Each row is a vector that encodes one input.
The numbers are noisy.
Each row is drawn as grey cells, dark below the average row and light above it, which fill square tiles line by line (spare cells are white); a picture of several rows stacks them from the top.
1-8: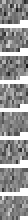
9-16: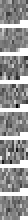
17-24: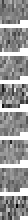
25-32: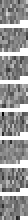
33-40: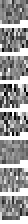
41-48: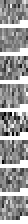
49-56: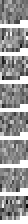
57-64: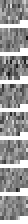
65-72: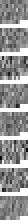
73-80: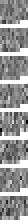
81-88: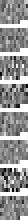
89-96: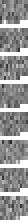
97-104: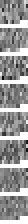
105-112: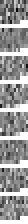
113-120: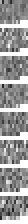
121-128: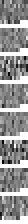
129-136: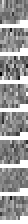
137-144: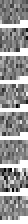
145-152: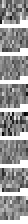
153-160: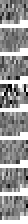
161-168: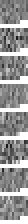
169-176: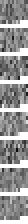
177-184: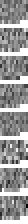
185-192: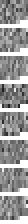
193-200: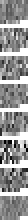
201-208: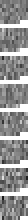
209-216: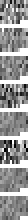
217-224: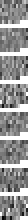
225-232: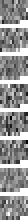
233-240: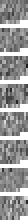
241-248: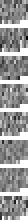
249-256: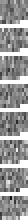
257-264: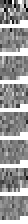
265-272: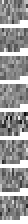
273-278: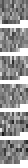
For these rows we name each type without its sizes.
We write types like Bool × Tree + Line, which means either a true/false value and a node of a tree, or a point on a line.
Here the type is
Bool × Label + Unit.
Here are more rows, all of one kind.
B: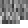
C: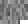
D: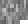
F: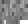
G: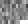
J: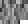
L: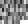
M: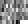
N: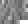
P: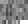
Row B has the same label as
G and L.
